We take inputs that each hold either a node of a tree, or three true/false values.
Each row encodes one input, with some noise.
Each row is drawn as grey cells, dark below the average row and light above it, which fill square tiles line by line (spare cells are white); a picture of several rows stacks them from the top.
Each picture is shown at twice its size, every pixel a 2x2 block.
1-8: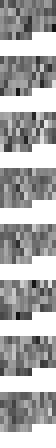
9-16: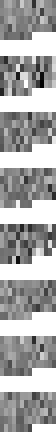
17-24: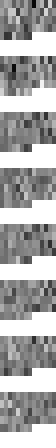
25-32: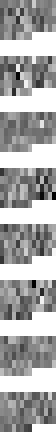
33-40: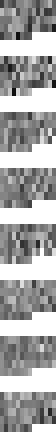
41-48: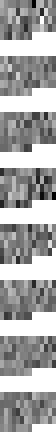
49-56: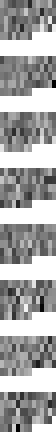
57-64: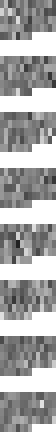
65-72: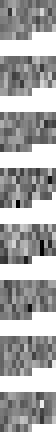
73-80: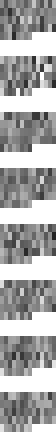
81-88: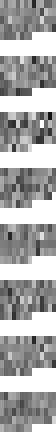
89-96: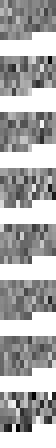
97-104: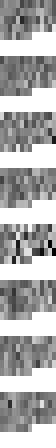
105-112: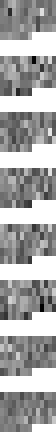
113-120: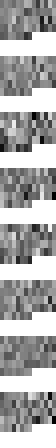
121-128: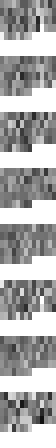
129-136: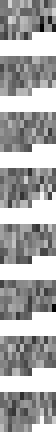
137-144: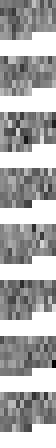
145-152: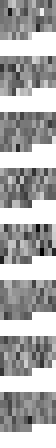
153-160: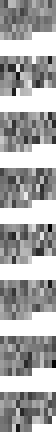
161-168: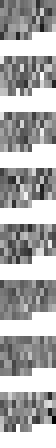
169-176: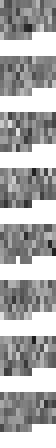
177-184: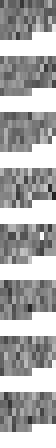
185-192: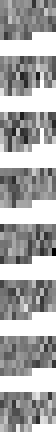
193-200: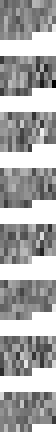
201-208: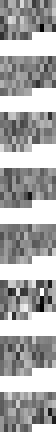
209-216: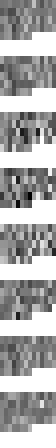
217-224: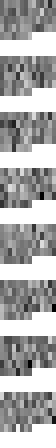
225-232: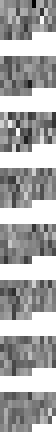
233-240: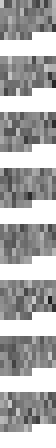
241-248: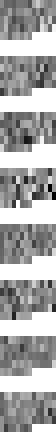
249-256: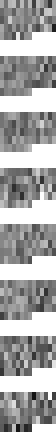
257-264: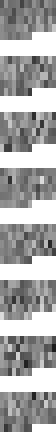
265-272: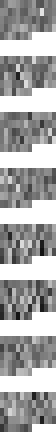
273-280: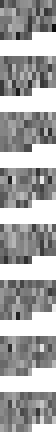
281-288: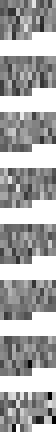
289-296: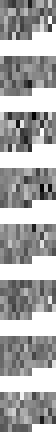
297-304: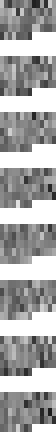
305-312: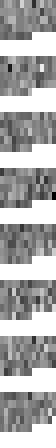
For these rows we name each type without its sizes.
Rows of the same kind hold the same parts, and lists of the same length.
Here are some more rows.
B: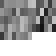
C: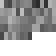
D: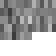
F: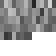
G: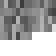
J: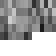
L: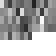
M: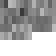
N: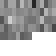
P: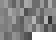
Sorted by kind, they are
B, D, G, M
C, F, J, L, N, P

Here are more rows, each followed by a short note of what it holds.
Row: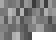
three true/false values
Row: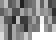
a node of a tree
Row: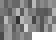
a node of a tree
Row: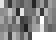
three true/false values
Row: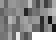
three true/false values
